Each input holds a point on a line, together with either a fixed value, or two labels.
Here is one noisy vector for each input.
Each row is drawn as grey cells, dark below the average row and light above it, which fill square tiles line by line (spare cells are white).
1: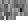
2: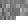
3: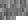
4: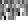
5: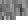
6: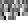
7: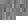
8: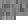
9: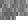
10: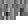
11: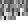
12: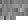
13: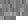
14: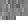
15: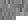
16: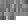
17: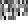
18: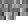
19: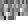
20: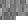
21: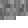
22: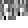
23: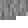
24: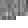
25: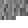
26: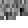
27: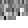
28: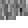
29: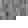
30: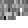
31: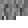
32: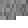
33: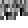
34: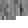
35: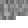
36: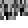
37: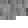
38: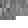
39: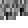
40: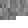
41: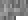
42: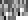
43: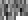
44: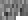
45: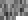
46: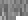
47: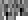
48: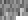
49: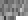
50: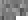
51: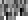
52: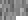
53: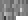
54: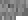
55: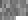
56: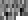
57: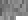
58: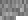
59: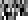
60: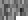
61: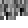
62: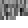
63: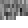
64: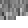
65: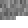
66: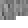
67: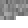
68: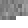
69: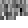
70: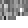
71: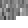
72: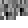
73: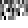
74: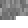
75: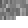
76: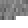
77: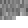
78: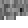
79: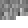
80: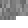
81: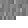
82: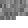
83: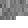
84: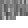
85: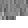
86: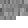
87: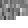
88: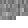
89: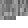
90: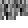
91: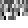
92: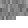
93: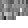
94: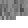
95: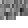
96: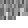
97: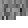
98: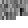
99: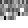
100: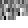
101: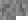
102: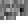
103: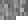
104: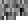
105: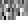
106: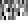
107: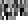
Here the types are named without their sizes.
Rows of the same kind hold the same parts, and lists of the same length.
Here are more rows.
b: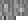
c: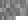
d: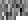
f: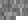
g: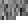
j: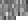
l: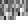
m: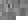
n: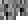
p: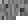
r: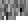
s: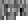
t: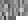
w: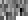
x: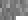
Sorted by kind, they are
b, d, f, g, j, l, m, n, p, r, s, t, w
c, x

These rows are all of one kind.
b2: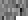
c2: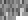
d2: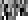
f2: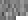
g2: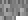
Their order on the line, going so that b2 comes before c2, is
b2, d2, f2, g2, c2.
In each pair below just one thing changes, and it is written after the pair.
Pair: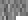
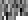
one of the two labels
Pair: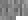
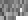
one of the two labels
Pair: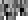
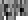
the place on the line
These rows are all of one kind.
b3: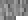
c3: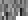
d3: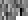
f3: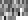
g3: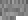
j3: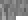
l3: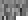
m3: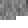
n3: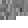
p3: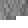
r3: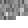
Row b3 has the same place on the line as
c3, l3, n3 and r3.
